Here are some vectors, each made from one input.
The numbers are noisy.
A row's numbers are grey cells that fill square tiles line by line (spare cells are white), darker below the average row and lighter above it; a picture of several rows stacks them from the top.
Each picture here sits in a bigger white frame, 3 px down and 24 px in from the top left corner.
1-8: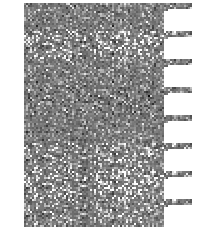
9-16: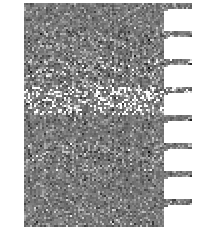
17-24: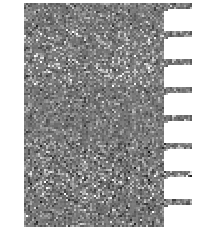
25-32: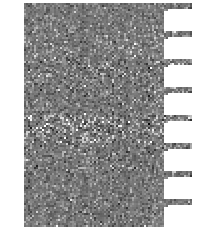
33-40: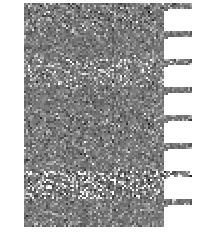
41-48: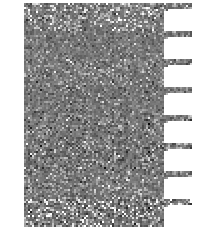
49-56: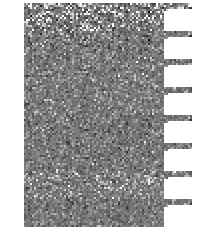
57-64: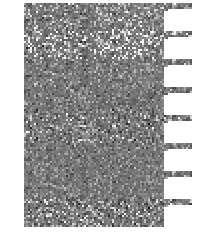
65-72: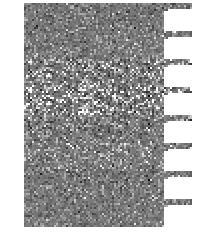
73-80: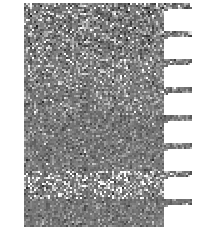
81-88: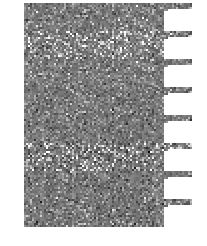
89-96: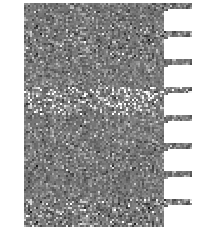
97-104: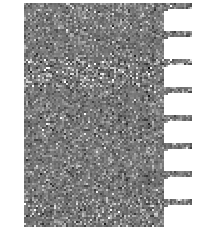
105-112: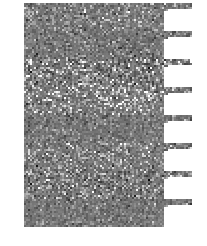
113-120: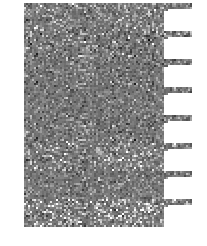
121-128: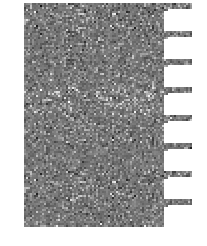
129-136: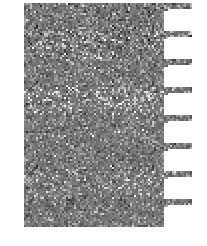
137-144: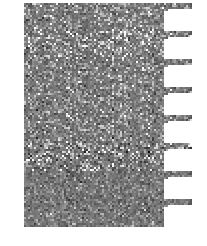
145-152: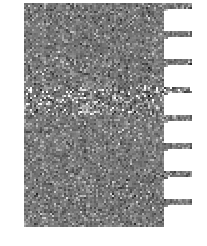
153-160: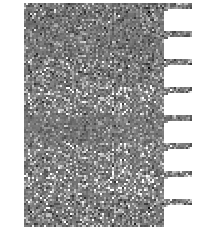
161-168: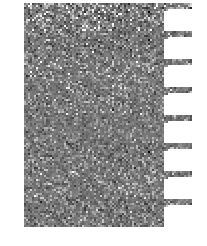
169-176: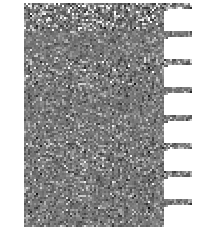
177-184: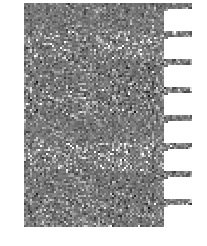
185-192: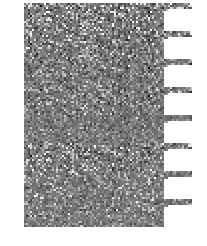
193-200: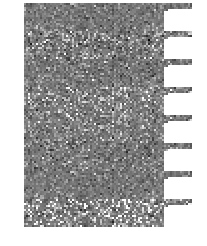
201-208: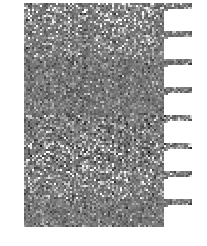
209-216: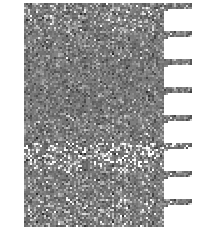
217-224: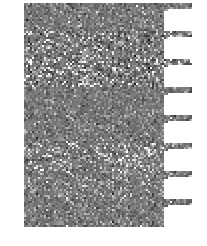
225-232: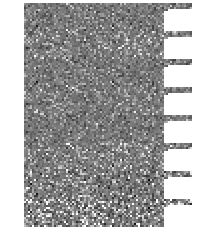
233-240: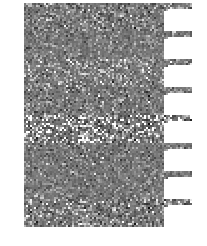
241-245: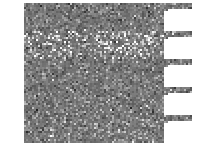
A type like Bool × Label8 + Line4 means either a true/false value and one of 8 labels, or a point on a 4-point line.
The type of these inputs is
List2(Circle10) + Tree7.
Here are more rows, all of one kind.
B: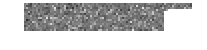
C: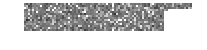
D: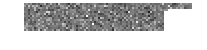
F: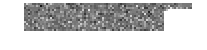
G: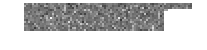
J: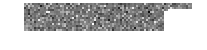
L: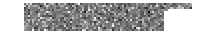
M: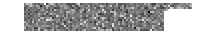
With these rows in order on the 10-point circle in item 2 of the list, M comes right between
B and L.
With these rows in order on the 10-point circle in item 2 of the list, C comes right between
D and G.
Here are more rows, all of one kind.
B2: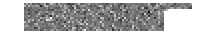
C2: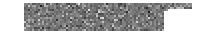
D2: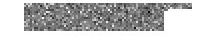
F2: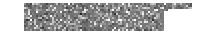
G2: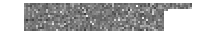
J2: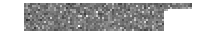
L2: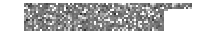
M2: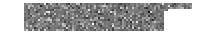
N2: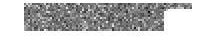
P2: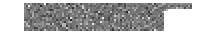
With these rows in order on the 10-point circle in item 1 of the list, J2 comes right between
L2 and N2.
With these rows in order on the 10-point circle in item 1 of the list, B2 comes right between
F2 and L2.
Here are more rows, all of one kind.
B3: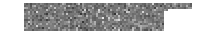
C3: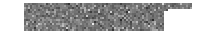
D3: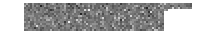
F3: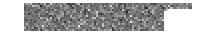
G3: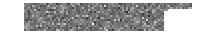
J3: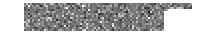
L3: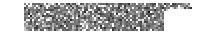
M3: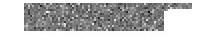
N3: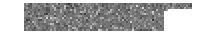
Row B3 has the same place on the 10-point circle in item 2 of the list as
F3 and M3.
